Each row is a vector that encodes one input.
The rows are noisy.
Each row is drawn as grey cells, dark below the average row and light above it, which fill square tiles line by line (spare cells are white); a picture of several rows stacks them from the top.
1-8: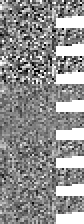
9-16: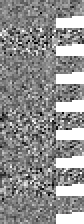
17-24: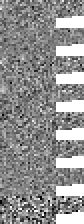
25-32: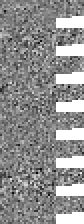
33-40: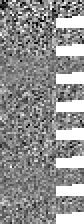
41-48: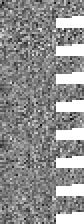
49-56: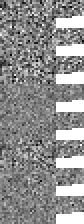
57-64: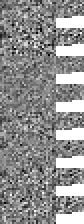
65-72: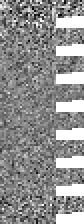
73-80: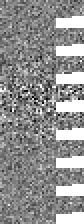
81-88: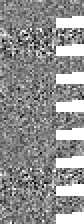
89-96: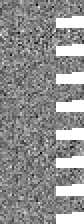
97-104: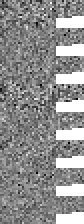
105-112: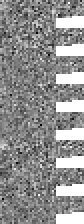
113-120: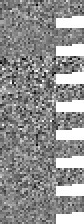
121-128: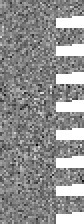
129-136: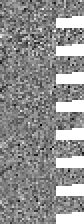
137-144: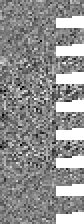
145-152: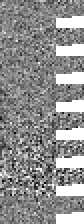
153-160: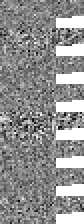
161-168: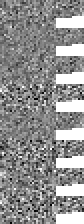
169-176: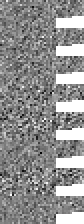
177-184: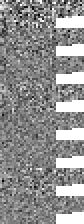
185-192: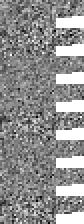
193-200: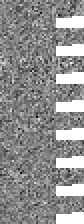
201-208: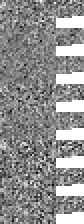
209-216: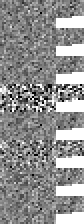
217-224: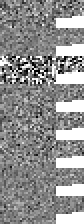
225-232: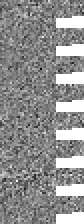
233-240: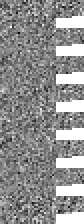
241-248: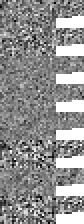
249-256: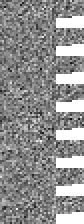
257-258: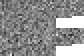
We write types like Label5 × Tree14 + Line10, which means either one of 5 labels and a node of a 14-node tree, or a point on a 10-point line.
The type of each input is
Bool × Bool × Bool + Circle10 + List3(Circle6).
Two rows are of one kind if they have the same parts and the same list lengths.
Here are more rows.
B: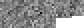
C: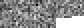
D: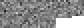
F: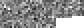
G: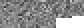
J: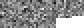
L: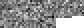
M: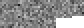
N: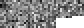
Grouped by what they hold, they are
B
C, L, M
D, F
G
J
N

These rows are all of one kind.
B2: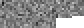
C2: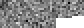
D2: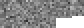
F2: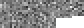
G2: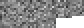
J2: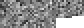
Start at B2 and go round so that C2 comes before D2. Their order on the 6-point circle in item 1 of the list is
B2, C2, D2, J2, G2, F2.
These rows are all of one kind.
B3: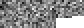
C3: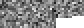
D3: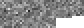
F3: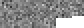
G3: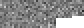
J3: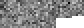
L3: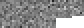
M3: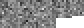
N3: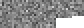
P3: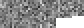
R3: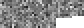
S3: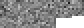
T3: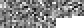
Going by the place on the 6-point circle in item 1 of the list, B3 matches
C3, F3, N3 and R3.
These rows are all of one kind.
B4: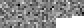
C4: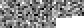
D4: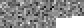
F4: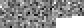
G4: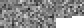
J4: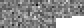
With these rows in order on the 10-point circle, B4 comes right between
C4 and J4.
